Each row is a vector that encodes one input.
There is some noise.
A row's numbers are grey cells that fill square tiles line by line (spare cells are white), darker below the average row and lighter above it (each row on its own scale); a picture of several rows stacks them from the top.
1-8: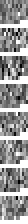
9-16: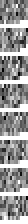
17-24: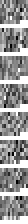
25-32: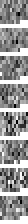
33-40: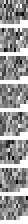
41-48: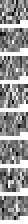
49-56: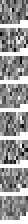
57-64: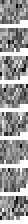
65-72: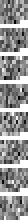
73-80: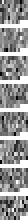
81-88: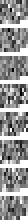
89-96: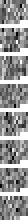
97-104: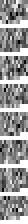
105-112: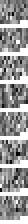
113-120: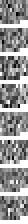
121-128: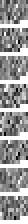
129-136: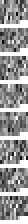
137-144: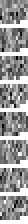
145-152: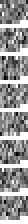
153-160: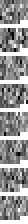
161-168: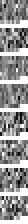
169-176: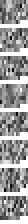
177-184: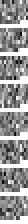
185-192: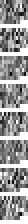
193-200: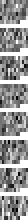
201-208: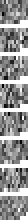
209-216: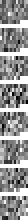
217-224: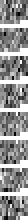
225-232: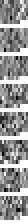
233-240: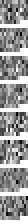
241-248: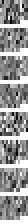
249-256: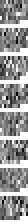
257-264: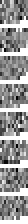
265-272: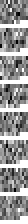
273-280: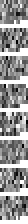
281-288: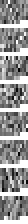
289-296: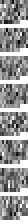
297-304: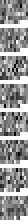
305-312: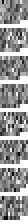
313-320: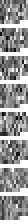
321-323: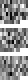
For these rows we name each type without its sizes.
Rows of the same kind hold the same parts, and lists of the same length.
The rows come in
2 kinds.
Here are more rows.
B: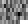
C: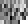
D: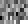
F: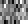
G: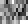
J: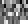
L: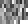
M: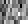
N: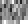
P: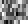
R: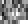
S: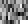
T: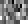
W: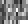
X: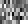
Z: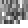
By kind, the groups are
B, J, R, S, W
C, D, F, G, L, M, N, P, T, X, Z

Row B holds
a label and three true/false values.
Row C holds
a point on a circle and three true/false values.
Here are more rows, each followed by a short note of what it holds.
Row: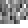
a point on a circle and three true/false values
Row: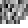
a point on a circle and three true/false values
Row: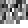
a point on a circle and three true/false values
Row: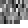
a label and three true/false values
